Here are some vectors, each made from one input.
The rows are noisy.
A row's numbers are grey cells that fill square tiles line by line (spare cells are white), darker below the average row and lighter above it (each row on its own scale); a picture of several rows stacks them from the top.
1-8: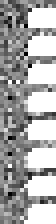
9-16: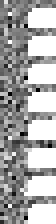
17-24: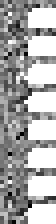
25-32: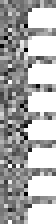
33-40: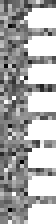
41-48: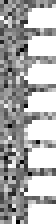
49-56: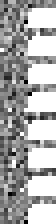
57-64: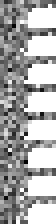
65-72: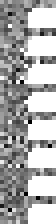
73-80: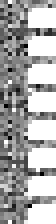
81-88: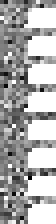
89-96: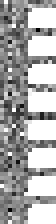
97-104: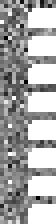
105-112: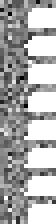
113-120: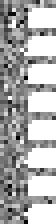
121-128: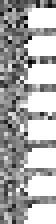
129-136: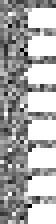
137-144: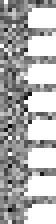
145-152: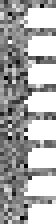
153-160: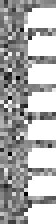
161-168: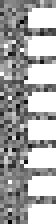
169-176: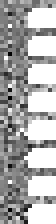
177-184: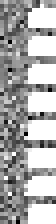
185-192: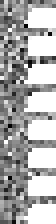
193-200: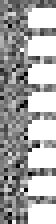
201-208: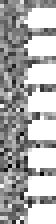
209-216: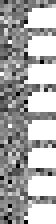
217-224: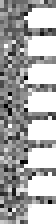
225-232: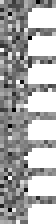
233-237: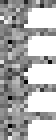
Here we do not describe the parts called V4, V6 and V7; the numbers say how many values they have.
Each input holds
one of 8 labels, together with either a point on a 9-point circle, a true/false value, a value of V6 and a value of V7, or a value of V4.
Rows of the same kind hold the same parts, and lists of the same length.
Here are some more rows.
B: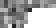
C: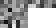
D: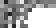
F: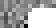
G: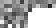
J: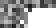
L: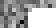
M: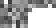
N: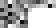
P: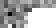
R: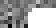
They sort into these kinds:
B, D, G, J, N, P
C, F, L, M, R

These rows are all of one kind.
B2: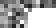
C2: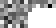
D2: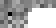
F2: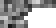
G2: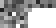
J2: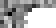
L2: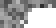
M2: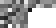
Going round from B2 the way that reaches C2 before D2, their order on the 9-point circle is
B2, F2, J2, M2, G2, L2, C2, D2.
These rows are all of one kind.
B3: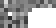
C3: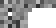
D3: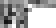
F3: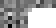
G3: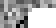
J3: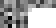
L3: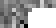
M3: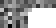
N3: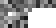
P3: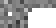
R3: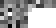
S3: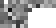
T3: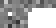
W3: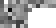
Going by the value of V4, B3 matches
C3, S3, T3 and W3.
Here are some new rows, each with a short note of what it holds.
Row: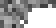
a point on a 9-point circle, one of 8 labels, a true/false value, a value of V6 and a value of V7
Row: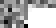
one of 8 labels and a value of V4
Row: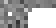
one of 8 labels and a value of V4
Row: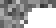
a point on a 9-point circle, one of 8 labels, a true/false value, a value of V6 and a value of V7
